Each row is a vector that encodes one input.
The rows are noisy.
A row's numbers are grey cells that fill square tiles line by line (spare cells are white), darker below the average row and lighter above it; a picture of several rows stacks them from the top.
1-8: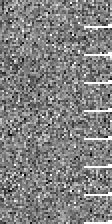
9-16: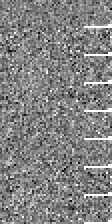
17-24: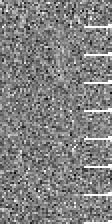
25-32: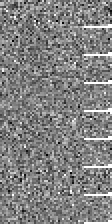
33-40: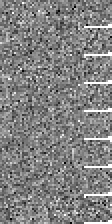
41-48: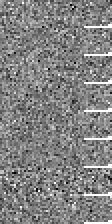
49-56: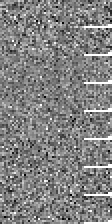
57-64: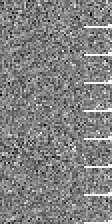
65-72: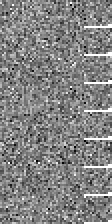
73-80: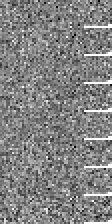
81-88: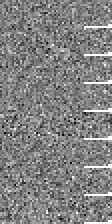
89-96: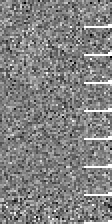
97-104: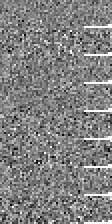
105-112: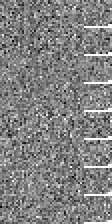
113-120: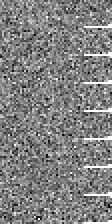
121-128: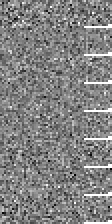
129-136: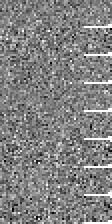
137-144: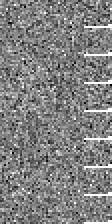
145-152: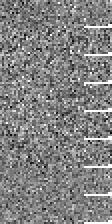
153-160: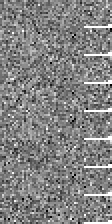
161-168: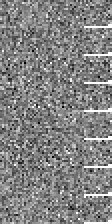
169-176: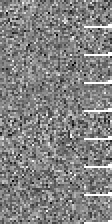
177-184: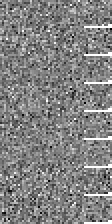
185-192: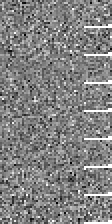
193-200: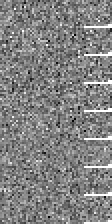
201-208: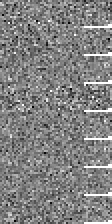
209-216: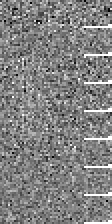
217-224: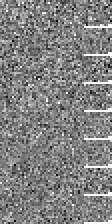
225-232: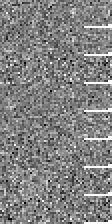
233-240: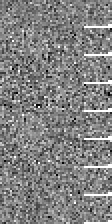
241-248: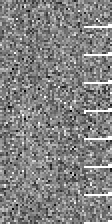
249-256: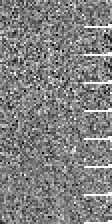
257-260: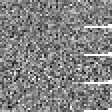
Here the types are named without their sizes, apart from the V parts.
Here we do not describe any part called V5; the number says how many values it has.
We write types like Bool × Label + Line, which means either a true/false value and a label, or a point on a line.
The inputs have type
(Bool × Bool × Bool × Bool + List(V5)) × Line.
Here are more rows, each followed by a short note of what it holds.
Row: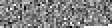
a point on a line, together with a list of two items
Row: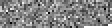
a point on a line, together with a list of two items
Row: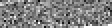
a point on a line, together with the empty list
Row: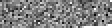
a point on a line, together with the empty list
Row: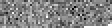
a point on a line, together with a list of one item
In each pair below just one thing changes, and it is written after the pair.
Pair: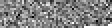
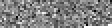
the value of V5 in item 1 of the list
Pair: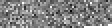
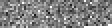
the value of V5 in item 1 of the list
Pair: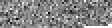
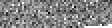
the value of V5 in item 1 of the list
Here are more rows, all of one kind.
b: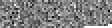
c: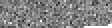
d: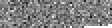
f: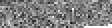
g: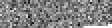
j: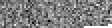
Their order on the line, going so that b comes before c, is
b, j, f, c, d, g.
